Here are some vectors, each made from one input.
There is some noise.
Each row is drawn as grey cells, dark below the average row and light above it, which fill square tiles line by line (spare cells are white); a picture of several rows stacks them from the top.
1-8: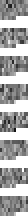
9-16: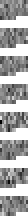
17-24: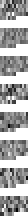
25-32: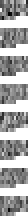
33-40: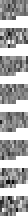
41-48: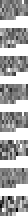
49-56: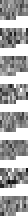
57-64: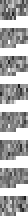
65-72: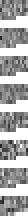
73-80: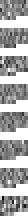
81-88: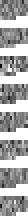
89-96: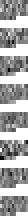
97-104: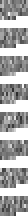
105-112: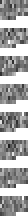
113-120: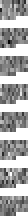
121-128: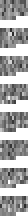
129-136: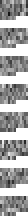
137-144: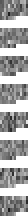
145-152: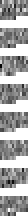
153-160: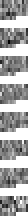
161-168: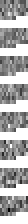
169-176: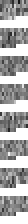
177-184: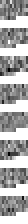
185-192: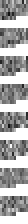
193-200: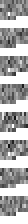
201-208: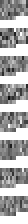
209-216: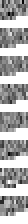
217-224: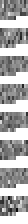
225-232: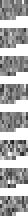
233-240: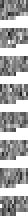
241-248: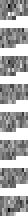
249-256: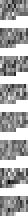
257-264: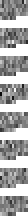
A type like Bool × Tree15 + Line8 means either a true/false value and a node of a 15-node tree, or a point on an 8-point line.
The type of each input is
Bool × List2(Line6 + Line10).
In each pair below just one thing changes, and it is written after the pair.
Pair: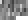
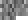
the true/false value
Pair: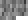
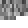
the place on the 6-point line in item 1 of the list
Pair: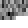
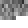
the place on the 6-point line in item 2 of the list
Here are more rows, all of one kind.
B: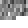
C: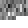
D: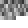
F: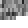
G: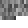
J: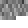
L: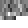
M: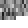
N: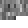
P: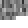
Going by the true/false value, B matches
C, L and N.
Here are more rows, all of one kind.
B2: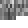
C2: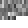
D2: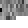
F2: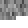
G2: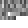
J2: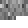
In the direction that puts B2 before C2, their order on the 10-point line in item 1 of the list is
B2, C2, D2, F2, G2, J2.
